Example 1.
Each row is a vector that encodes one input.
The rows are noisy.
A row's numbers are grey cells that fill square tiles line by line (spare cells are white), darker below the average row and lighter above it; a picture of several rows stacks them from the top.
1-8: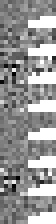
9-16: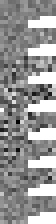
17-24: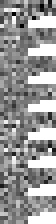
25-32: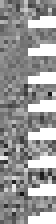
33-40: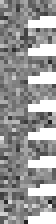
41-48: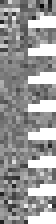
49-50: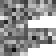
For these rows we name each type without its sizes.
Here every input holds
a node of a tree.
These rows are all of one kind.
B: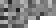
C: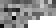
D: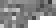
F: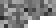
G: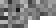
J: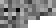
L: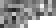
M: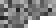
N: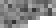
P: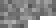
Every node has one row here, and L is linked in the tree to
N.
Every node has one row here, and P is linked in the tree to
F and M.
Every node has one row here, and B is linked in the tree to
M.
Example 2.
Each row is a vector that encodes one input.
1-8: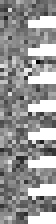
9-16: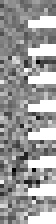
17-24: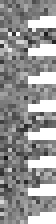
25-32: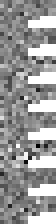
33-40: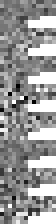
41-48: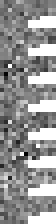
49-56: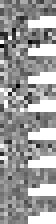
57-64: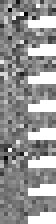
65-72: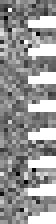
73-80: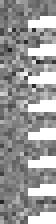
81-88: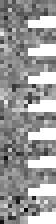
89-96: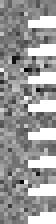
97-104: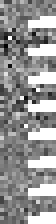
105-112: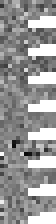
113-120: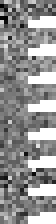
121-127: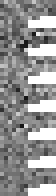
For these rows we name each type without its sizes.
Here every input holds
either a fixed value, or four true/false values.
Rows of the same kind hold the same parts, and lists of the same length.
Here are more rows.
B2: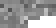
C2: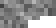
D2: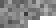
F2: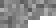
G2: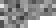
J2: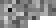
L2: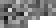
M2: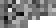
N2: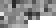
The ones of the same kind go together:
B2, C2, D2, F2, G2, J2, L2, M2
N2

